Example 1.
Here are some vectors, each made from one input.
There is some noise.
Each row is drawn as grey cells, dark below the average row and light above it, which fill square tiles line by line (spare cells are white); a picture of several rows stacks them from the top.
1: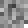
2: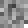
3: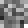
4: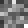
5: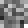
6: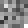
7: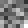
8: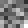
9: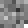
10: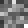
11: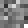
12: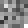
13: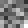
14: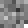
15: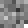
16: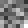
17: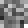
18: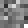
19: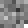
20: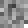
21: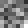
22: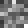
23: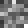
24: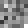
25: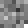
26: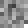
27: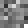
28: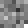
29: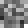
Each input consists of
a node of a 7-node tree.
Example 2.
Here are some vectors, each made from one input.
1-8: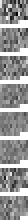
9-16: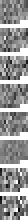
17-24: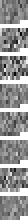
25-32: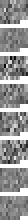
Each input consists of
a node of a 7-node tree.
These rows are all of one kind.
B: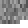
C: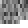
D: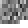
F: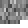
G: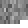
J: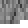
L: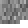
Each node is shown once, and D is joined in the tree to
L.
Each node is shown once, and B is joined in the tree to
F, G and L.
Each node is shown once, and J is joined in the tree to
F.
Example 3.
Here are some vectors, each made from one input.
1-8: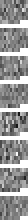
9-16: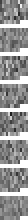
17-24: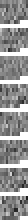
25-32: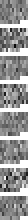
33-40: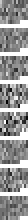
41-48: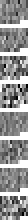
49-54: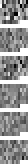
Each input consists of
a node of a 9-node tree.
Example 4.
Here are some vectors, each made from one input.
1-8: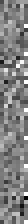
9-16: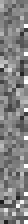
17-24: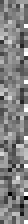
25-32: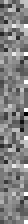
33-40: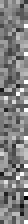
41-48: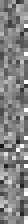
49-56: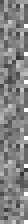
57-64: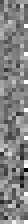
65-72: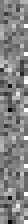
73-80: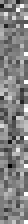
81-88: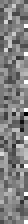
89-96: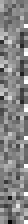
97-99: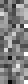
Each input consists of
a node of a 12-node tree.
